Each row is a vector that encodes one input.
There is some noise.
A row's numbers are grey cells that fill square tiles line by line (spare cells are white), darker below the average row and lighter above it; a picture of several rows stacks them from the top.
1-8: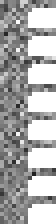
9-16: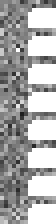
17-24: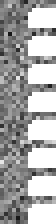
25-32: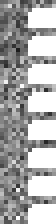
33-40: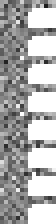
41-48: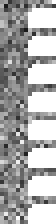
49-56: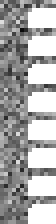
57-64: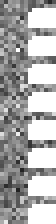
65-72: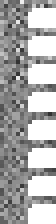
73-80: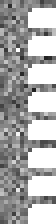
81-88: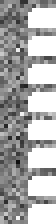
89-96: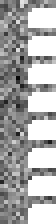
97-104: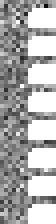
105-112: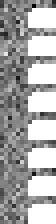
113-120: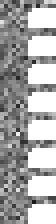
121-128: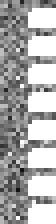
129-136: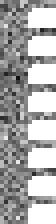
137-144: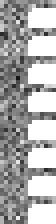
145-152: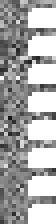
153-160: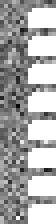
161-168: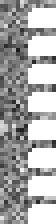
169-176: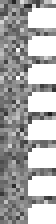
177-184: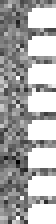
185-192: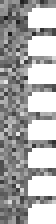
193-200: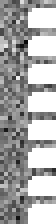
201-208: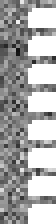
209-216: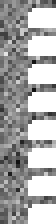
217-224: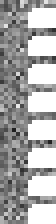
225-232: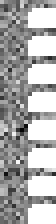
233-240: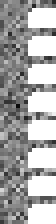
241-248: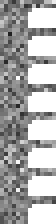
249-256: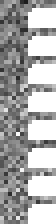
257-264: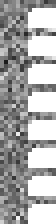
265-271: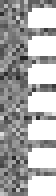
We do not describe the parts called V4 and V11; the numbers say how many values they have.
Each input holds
either a value of V4 and a value of V11, or a list of up to three points on a 6-point line.
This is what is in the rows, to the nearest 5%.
About 40% of them hold a value of V4 and a value of V11. The rest are lists of up to three points on a 6-point line: a few of all rows are empty, 20% hold one, 15% two and 25% three.
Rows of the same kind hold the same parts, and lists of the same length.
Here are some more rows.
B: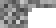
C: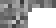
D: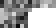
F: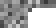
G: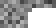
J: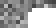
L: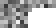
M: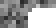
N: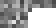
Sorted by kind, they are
B, L
C, N
D
F, G, J
M

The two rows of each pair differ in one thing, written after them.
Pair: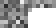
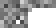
the value of V4
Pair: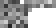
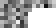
the value of V11
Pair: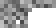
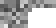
the value of V4
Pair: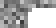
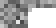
the value of V11
